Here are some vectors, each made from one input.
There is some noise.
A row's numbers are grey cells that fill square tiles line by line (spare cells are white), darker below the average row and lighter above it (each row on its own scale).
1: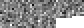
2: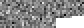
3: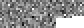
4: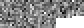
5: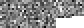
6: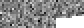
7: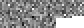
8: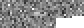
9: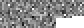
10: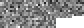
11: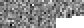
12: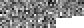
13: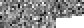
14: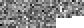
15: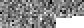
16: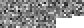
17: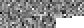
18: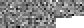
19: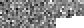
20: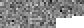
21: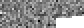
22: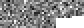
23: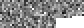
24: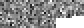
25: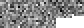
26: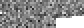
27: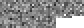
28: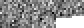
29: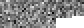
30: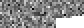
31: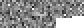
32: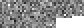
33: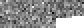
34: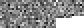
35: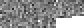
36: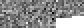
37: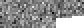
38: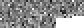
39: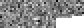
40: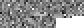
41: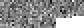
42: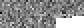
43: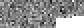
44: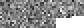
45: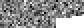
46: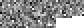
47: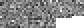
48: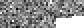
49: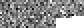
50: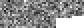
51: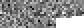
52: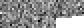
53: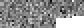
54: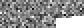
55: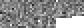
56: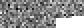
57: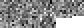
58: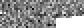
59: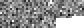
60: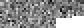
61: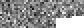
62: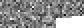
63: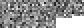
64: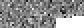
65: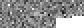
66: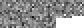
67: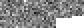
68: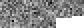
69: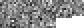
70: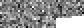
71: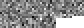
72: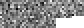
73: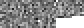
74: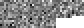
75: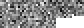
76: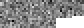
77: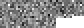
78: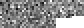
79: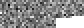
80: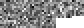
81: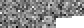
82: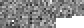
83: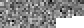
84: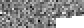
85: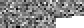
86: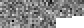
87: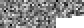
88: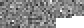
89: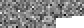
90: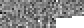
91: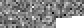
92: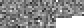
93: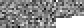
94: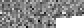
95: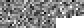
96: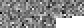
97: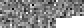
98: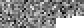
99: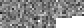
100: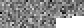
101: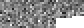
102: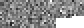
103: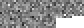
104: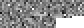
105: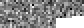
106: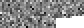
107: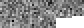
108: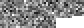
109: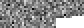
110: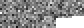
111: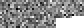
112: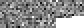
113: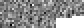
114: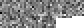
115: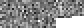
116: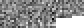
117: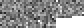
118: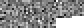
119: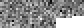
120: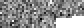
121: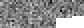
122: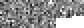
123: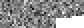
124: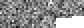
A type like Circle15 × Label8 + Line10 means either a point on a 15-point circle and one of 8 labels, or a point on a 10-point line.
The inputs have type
Line11.
